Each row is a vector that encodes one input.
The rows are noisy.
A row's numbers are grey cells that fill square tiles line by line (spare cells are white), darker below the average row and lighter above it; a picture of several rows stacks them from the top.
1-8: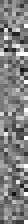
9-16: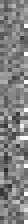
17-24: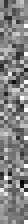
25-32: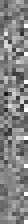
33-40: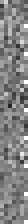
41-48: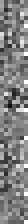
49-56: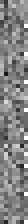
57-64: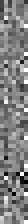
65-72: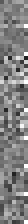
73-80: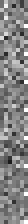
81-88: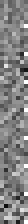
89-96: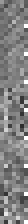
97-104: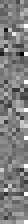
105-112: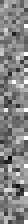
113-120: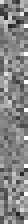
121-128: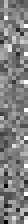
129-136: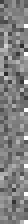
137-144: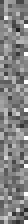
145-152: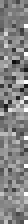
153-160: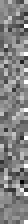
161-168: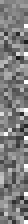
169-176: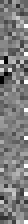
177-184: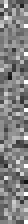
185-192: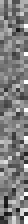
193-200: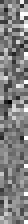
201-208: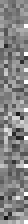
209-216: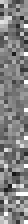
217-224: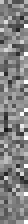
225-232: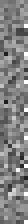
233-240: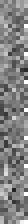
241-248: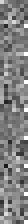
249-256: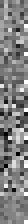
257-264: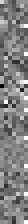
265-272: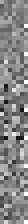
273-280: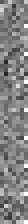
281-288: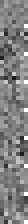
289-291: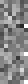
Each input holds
a point on a 20-point circle.
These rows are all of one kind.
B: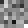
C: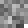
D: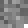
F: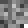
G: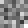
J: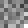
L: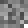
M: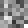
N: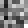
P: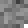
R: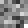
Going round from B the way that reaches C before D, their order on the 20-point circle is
B, M, C, D, N, R, J, G, P, L, F.
